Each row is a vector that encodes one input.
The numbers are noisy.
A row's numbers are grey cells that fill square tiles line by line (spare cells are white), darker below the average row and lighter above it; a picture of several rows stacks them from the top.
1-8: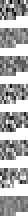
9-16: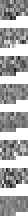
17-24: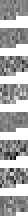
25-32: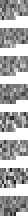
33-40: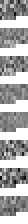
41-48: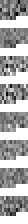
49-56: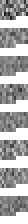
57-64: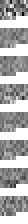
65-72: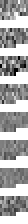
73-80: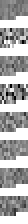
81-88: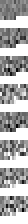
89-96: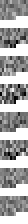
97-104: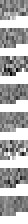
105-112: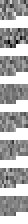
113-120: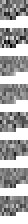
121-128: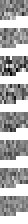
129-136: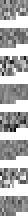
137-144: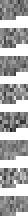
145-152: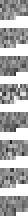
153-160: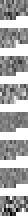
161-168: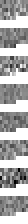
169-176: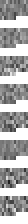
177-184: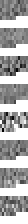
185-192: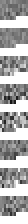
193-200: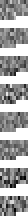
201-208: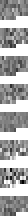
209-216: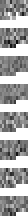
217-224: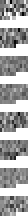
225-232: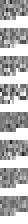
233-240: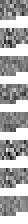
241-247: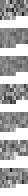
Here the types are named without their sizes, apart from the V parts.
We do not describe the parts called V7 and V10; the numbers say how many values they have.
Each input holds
a node of a tree and a value of V7, together with either a point on a line, or a value of V10.
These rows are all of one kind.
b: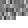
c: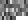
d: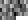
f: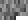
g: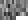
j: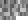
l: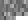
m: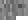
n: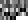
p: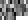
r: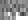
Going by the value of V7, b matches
f, j and p.
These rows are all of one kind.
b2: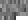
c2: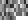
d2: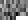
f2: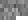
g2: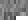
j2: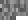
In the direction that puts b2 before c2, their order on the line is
j2, d2, f2, b2, g2, c2.
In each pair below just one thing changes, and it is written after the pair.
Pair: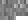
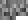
the value of V10
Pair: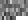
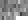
the value of V10
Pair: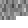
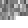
the value of V7
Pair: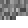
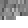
the node of the tree
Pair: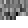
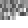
the value of V10
